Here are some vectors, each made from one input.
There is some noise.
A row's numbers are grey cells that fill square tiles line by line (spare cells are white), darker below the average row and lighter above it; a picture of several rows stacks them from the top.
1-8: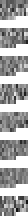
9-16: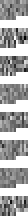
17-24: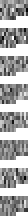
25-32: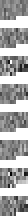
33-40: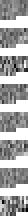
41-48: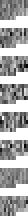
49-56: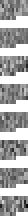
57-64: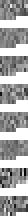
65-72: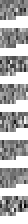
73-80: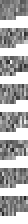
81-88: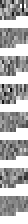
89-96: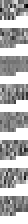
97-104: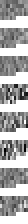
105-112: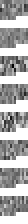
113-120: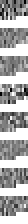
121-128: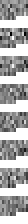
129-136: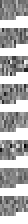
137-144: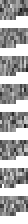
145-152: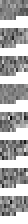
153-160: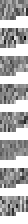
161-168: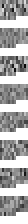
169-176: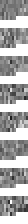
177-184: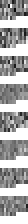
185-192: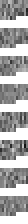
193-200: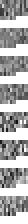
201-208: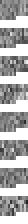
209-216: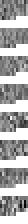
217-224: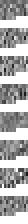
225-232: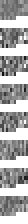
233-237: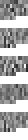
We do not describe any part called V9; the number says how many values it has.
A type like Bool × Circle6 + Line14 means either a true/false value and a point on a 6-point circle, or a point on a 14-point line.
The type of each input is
Circle5 × V9 + Line4 × (Line7 + Line8).
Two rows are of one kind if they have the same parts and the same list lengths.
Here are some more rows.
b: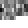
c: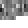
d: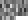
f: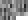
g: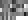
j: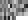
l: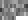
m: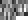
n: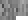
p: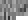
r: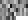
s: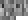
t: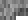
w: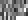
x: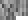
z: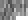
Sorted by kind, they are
b, c, d, g, m, r, x, z
f, j, p, s, t
l, n, w

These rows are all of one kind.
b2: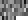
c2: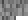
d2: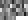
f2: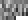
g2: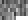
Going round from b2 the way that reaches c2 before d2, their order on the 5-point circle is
b2, g2, c2, f2, d2.
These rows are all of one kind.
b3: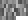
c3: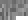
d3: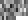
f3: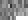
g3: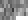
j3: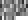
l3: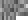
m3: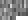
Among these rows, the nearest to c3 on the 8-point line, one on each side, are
g3 and m3.
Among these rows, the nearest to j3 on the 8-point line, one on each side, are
d3 and m3.
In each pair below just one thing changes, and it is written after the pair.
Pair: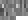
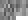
the place on the 8-point line
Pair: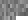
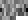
the place on the 8-point line
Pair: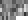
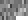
the place on the 4-point line
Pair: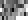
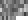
the place on the 8-point line
